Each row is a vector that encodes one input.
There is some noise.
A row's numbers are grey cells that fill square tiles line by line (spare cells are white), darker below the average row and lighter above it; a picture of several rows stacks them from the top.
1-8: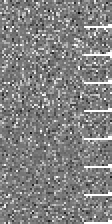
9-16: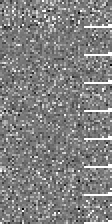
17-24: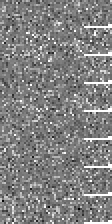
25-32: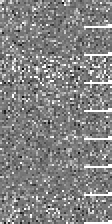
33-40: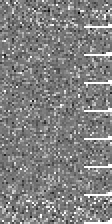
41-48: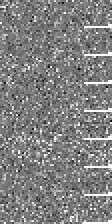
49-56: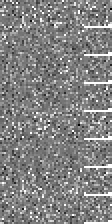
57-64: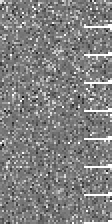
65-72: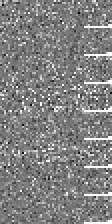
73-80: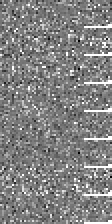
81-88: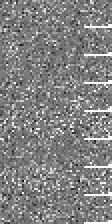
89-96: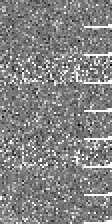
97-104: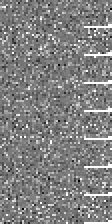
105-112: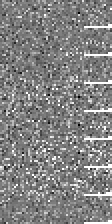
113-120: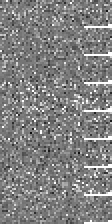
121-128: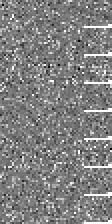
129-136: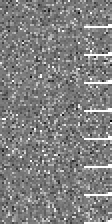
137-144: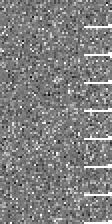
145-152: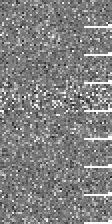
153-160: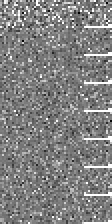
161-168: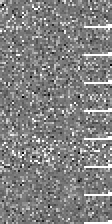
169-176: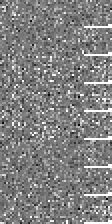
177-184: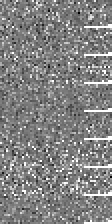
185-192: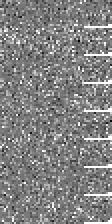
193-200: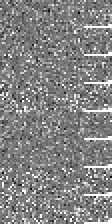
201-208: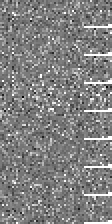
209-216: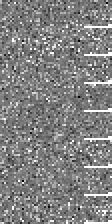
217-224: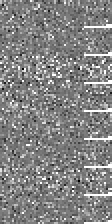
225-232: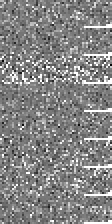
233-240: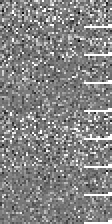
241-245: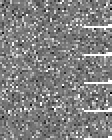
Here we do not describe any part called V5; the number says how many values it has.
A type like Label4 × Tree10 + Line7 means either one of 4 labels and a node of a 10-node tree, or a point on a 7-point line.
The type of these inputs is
Bool × Label7 + (Tree8 + V5) × V5.
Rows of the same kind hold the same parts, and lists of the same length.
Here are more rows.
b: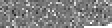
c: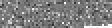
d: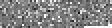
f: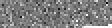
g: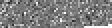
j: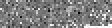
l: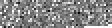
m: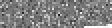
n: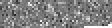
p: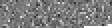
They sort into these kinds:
b, d, m, n, p
c, l
f, g, j

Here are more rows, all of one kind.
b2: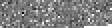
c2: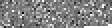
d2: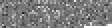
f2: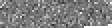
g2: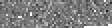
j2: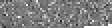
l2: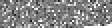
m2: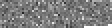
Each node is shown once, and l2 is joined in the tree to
b2 and m2.
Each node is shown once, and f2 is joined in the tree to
d2.
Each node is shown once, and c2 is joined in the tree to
b2 and g2.
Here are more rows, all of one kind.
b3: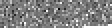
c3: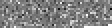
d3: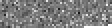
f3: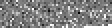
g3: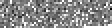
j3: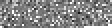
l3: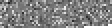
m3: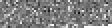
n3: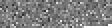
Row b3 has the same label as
d3 and g3.
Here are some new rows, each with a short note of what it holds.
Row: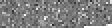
a node of an 8-node tree and a value of V5
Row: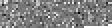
two values of V5
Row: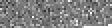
one of 7 labels and a true/false value
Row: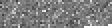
a node of an 8-node tree and a value of V5
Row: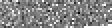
two values of V5
